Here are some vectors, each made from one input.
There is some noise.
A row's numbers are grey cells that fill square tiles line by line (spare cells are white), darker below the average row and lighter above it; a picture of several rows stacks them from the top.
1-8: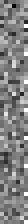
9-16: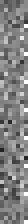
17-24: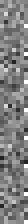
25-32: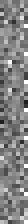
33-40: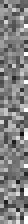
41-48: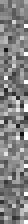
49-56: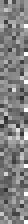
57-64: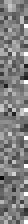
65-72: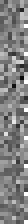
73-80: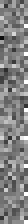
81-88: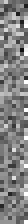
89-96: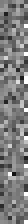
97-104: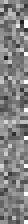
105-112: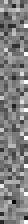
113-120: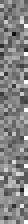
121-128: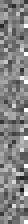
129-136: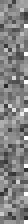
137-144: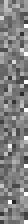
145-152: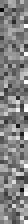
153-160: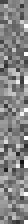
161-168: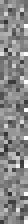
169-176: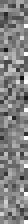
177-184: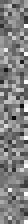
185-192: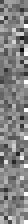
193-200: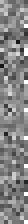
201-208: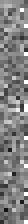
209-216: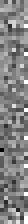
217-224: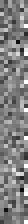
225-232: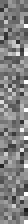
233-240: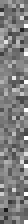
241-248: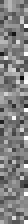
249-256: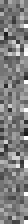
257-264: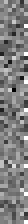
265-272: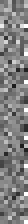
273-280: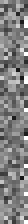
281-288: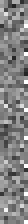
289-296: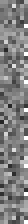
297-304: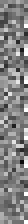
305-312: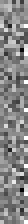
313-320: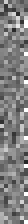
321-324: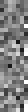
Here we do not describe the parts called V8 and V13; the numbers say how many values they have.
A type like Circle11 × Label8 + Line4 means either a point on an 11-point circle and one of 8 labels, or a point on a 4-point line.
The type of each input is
(Line5 + V8) × Tree12 × V13 + Line6.
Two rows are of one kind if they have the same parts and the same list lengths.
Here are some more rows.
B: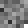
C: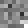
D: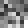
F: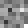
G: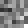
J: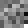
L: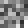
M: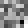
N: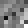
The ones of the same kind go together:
B, G, N
C, F, J
D, L, M

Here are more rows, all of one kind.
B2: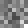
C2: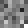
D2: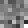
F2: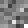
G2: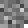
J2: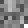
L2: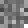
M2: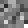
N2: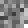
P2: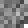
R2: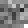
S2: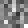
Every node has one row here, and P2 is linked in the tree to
C2, L2 and R2.
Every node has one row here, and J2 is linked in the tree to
N2 and R2.
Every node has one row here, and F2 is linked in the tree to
L2.
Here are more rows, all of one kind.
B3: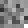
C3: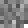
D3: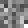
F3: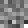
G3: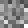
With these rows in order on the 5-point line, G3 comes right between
C3 and D3.
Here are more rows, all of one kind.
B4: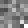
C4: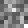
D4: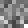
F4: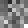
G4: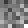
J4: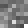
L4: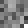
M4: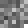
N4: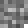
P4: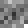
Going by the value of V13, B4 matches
C4, L4 and N4.
